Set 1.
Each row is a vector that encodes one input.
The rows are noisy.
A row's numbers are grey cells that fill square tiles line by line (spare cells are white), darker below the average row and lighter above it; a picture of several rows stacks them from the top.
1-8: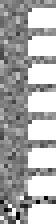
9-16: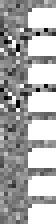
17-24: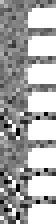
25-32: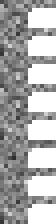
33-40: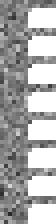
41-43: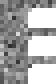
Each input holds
a list of up to two points on a 4-point line.
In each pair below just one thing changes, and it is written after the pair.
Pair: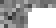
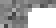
the place on the 4-point line in item 1 of the list
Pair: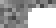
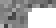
the place on the 4-point line in item 1 of the list
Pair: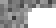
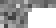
the place on the 4-point line in item 1 of the list
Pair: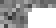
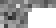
the place on the 4-point line in item 2 of the list
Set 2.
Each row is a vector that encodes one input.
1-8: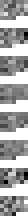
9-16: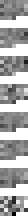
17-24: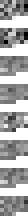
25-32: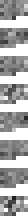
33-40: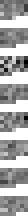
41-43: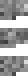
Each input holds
a point on a 5-point line and a true/false value.
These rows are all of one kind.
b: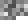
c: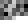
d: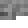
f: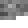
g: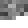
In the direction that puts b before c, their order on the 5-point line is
g, f, b, d, c.
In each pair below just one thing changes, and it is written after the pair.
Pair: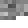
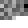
the place on the 5-point line
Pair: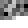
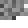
the place on the 5-point line
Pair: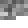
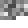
the place on the 5-point line
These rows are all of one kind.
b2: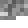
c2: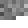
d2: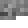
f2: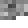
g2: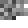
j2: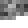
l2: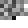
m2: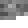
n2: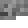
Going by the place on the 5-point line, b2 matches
j2, l2 and m2.
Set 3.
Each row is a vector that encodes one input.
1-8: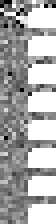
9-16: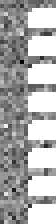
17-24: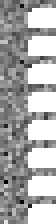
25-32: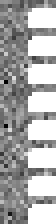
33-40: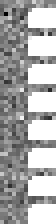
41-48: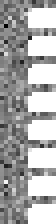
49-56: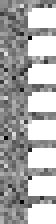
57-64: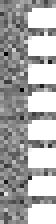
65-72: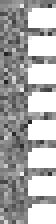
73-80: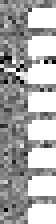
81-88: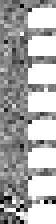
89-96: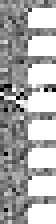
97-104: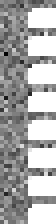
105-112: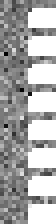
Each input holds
either a point on each of two 11-point circles, or a fixed value.
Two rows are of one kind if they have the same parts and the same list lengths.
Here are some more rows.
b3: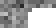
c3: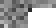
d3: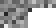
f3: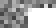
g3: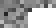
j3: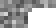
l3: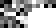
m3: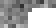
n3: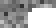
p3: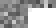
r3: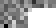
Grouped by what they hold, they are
b3, c3, d3, f3, g3, j3, m3, n3, p3, r3
l3

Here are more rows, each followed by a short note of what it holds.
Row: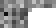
a point on each of two 11-point circles
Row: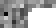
a point on each of two 11-point circles
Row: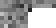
a point on each of two 11-point circles
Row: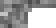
a point on each of two 11-point circles
